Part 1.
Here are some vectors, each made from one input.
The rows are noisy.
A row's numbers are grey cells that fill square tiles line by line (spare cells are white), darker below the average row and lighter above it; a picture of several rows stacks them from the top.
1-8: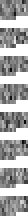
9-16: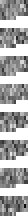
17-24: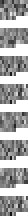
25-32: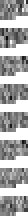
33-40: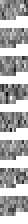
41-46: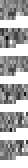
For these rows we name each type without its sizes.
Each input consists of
either a label, or a point on a line.
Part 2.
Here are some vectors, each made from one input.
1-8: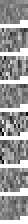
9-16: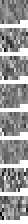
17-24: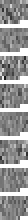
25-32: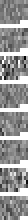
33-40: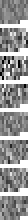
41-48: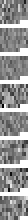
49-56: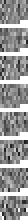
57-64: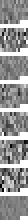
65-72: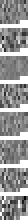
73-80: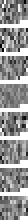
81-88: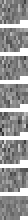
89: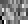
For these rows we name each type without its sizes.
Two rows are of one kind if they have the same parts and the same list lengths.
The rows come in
2 kinds.
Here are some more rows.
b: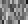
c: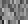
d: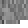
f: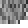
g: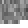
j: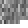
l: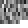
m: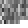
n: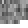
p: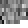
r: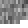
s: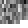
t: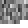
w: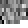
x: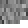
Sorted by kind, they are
b, r
c, d, f, g, j, l, m, n, p, s, t, w, x

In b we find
a true/false value.
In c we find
a node of a tree and a true/false value.
